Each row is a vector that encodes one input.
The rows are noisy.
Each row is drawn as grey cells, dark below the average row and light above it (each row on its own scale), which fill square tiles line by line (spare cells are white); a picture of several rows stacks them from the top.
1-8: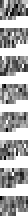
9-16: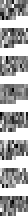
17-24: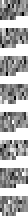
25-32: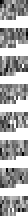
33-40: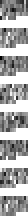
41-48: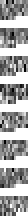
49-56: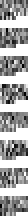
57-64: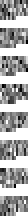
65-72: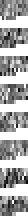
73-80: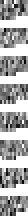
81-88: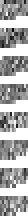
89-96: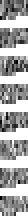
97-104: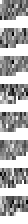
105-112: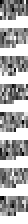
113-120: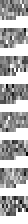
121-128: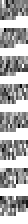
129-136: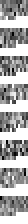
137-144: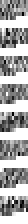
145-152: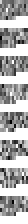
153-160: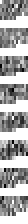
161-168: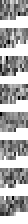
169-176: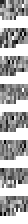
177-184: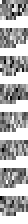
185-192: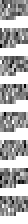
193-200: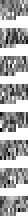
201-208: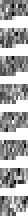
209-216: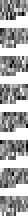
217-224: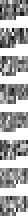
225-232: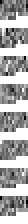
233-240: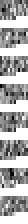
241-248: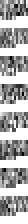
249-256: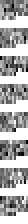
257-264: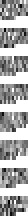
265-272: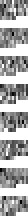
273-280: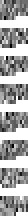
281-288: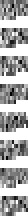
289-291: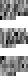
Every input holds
either a point on a 10-point circle, or a point on a 13-point circle, or a fixed value, or one of 10 labels and a true/false value, or a node of a 13-node tree.
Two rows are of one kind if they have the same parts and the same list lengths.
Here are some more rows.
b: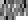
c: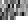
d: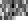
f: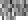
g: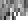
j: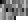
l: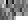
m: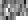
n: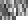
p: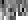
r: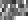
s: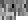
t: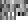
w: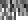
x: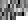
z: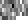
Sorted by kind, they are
b, d, m, r
c, x
f, j, p, s, w, z
g, n
l, t

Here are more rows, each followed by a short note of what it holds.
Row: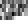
a point on a 10-point circle
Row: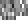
a node of a 13-node tree
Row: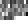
a point on a 10-point circle
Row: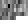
a fixed value
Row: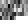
a fixed value
